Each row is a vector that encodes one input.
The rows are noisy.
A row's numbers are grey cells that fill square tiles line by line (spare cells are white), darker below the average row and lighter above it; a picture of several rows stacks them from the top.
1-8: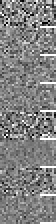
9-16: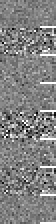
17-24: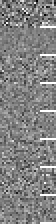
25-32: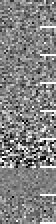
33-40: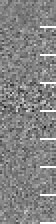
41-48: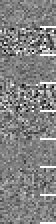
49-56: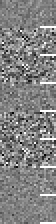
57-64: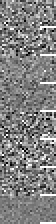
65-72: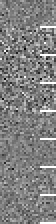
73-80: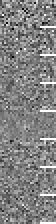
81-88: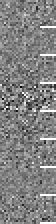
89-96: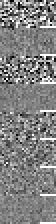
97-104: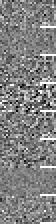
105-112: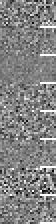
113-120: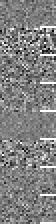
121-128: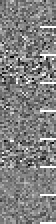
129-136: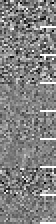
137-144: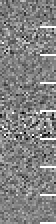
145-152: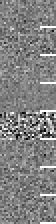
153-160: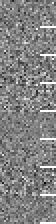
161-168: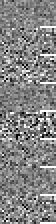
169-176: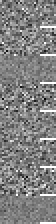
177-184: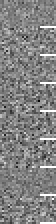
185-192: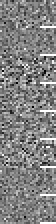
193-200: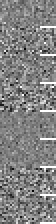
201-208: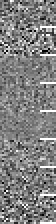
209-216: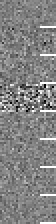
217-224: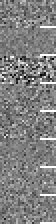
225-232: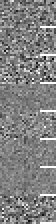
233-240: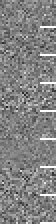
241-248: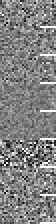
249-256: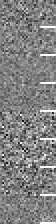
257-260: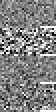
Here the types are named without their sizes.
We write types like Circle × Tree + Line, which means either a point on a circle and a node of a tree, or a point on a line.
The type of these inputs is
(Bool × Bool × Bool × Bool + Line) × Line.
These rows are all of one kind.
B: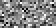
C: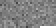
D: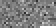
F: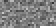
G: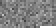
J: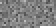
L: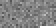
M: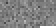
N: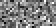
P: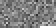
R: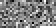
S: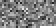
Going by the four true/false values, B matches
C, L and S.
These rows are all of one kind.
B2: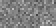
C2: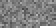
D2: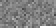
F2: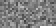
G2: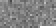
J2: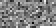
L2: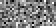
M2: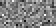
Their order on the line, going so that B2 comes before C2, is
L2, B2, C2, D2, F2, M2, J2, G2.
